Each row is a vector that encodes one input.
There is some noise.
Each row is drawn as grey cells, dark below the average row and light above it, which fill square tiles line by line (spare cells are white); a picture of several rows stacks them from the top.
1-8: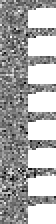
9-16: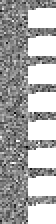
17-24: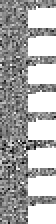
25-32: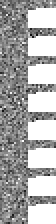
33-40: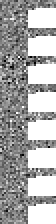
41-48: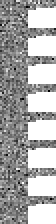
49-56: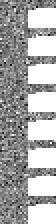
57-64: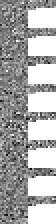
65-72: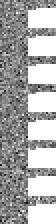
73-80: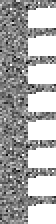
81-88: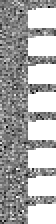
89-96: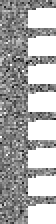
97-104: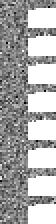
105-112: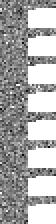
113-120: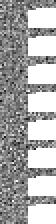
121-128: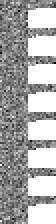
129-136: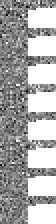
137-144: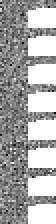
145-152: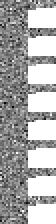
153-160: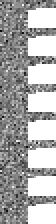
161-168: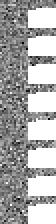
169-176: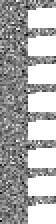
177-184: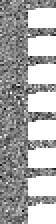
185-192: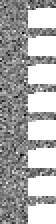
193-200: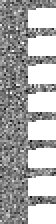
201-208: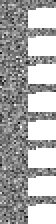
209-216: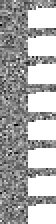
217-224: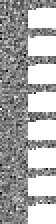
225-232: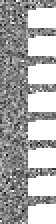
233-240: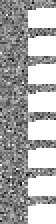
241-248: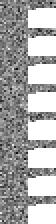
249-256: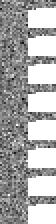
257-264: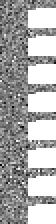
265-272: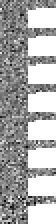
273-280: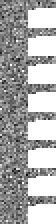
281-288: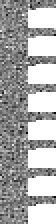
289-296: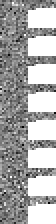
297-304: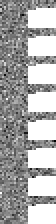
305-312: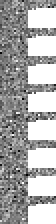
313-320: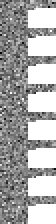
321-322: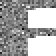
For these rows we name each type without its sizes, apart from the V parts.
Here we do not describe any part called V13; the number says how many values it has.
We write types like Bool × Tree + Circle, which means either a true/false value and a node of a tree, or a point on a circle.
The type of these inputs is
List(Bool × V13).
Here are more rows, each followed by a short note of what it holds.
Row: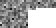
a list of three items
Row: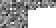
a list of one item
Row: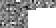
a list of one item
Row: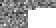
a list of three items
